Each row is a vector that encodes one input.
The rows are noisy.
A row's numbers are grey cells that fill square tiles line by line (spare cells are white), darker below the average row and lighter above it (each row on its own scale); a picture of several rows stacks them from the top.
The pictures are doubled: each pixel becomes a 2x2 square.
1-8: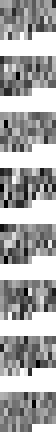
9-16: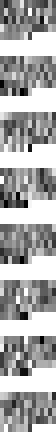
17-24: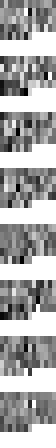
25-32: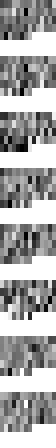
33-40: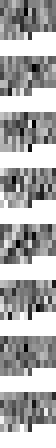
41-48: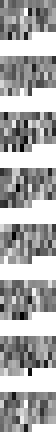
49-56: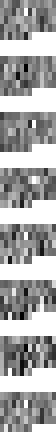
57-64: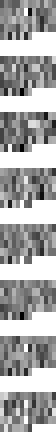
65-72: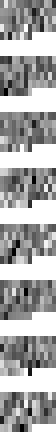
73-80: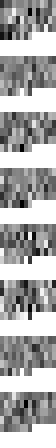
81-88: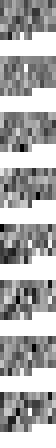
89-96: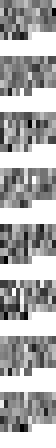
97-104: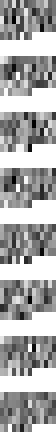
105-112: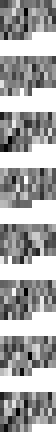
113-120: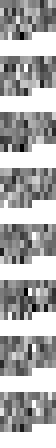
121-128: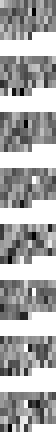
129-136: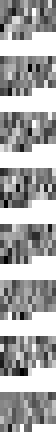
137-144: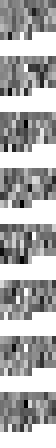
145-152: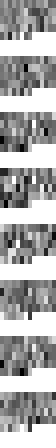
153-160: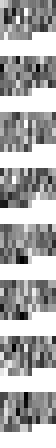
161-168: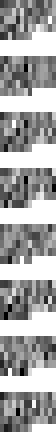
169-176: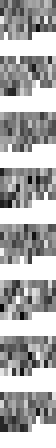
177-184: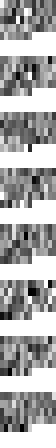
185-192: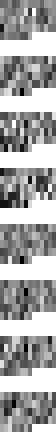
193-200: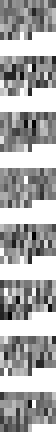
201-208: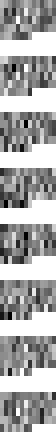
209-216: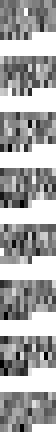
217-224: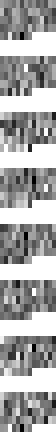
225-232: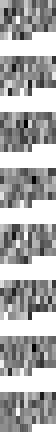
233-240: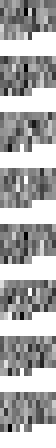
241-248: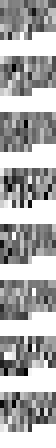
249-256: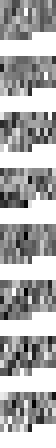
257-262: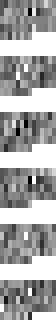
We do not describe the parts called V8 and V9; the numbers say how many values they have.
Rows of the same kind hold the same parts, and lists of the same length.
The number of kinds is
3.
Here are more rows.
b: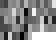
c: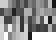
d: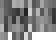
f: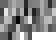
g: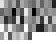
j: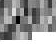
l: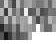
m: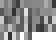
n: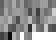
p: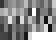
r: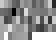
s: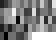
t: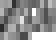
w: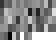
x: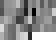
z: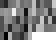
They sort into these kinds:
b, c, m, n, p, r, s, t, w
d, g, z
f, j, l, x

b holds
a value of V8 and a value of V9.
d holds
a point on a 5-point circle, a true/false value and a value of V9.
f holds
a true/false value and a value of V9.
